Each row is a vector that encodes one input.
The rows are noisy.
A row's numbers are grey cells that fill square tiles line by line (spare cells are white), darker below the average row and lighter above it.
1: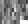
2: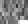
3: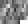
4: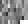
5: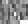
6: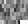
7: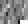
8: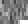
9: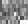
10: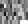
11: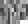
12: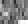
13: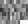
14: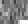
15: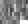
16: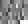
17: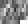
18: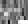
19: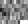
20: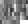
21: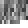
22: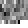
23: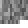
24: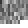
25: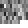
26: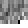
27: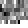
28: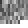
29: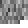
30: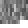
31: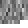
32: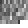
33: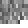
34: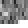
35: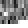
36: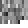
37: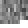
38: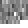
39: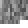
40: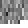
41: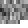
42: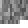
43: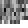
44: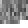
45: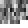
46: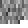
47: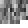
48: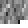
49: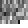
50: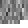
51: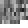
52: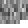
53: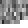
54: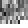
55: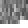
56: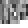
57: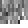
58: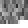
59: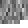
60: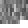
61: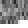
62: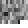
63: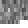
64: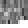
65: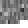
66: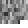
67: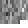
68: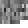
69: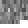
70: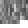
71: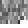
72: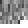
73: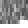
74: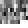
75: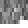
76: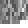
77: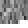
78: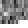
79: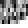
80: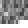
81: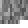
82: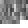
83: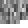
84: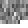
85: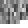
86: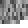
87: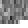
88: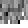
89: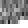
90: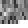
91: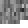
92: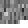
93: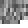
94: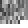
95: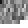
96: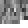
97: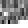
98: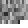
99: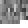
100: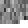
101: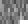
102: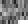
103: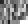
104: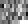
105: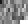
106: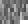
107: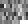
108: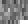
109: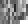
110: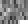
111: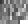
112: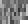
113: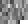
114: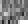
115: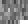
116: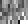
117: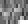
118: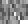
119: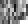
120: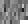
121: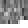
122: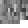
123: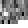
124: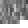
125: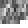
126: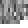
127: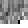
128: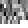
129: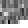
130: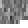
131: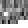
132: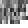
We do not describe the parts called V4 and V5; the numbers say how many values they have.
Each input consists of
either a point on a 6-point circle and a value of V5, or a fixed value, or one of 6 labels and a value of V4.
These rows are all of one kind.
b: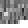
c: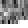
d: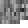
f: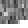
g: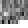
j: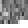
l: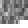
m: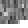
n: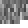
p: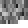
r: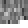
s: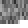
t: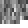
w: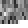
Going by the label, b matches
d, f and m.
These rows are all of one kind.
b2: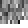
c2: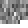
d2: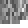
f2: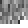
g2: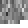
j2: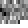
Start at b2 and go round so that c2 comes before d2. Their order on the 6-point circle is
b2, f2, c2, j2, d2, g2.
